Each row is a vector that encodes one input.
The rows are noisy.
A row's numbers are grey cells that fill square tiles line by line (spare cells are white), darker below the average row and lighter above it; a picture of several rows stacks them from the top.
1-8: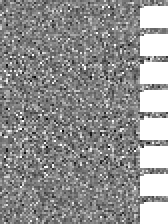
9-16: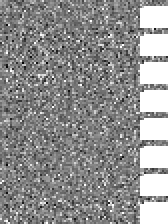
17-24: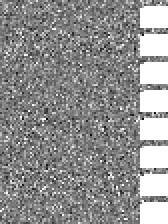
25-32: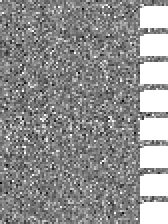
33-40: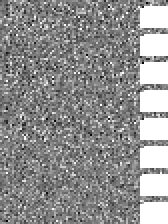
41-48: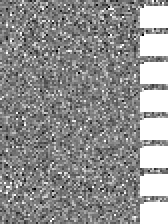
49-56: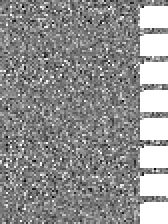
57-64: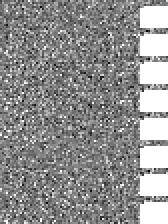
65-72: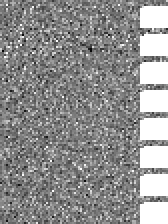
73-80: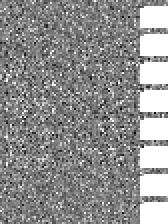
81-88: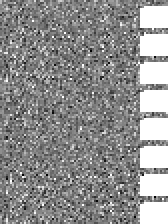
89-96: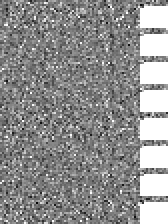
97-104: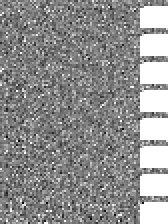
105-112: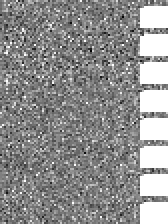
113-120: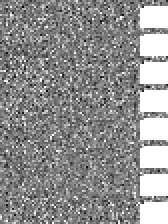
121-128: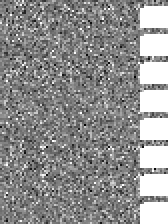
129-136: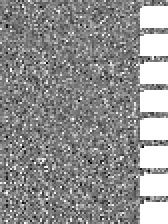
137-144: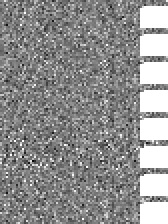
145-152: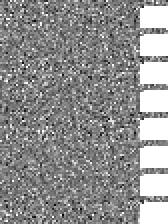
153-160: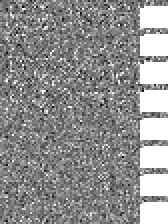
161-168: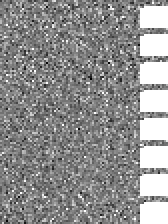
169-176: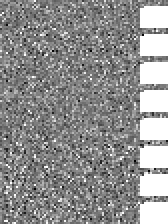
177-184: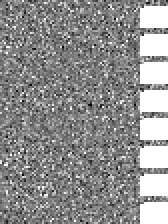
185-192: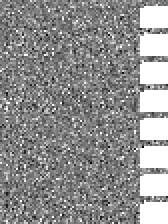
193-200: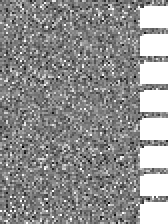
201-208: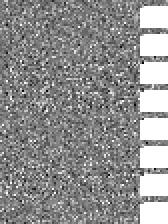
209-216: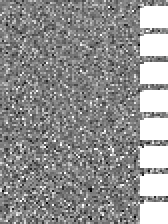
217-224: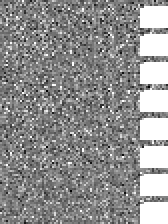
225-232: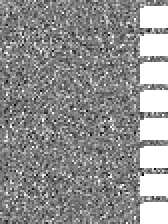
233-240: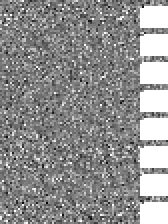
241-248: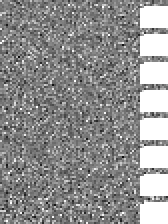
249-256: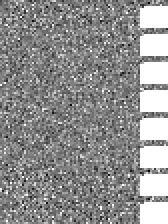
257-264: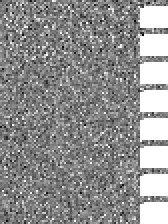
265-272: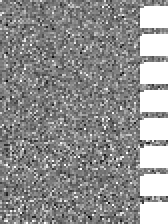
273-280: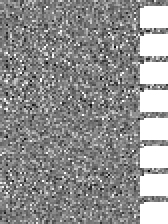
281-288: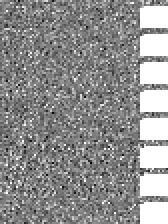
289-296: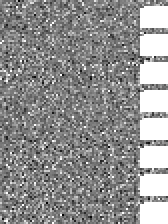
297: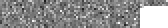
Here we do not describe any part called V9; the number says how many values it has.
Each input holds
either a point on a 6-point circle and a value of V9, or one of 4 labels and four true/false values.
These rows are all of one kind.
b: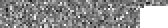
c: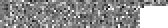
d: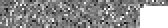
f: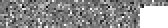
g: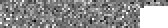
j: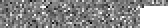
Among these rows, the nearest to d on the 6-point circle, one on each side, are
b and c.
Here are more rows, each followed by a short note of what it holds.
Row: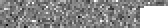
one of 4 labels and four true/false values
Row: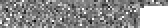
a point on a 6-point circle and a value of V9
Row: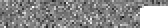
one of 4 labels and four true/false values
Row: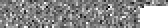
a point on a 6-point circle and a value of V9
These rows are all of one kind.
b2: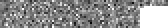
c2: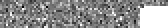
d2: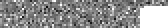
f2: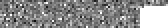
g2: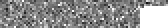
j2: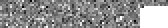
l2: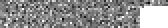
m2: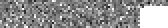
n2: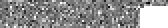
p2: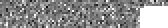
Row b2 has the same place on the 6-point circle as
l2 and p2.
